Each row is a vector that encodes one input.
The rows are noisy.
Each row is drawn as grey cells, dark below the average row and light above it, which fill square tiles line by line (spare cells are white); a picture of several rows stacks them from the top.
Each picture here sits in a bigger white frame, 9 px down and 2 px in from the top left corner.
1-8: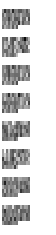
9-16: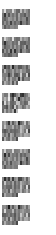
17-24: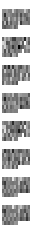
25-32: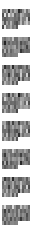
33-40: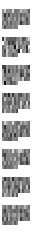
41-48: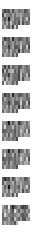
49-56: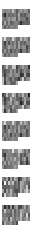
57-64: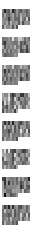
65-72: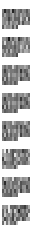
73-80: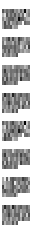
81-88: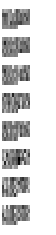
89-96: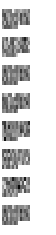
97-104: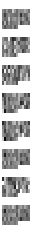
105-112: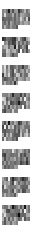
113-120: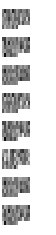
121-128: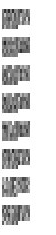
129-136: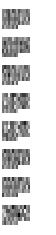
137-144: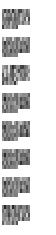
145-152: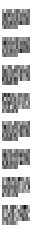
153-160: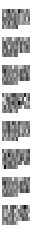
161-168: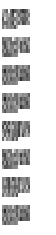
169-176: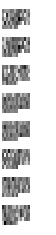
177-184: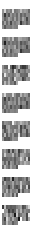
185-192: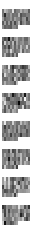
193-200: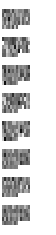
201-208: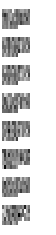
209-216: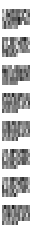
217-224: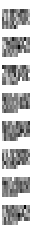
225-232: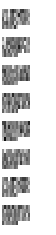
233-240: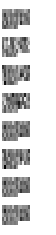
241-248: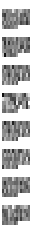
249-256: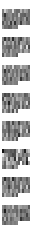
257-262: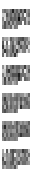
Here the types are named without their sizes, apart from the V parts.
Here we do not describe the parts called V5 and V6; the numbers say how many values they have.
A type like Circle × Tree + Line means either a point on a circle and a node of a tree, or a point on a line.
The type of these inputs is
(Bool × Line + Circle) × V5 × V6.
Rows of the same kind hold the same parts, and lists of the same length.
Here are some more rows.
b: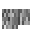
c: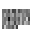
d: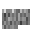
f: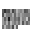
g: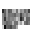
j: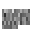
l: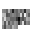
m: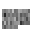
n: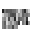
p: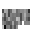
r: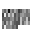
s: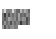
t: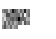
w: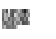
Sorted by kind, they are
b, c, d, f, j, l, m, n, s, t, w
g, p, r

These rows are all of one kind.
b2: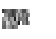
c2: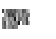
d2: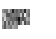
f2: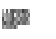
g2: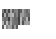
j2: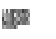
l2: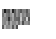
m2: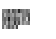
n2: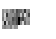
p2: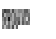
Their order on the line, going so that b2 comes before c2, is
f2, b2, p2, l2, n2, g2, m2, c2, j2, d2.
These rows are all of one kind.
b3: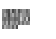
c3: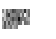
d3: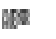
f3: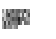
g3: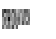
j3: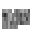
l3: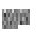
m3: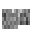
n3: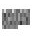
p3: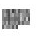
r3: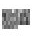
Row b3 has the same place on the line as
d3, j3 and m3.
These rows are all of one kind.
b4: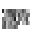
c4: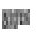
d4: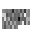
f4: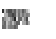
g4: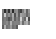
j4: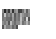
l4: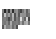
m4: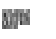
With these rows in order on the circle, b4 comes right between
c4 and l4.
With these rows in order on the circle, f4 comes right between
j4 and m4.
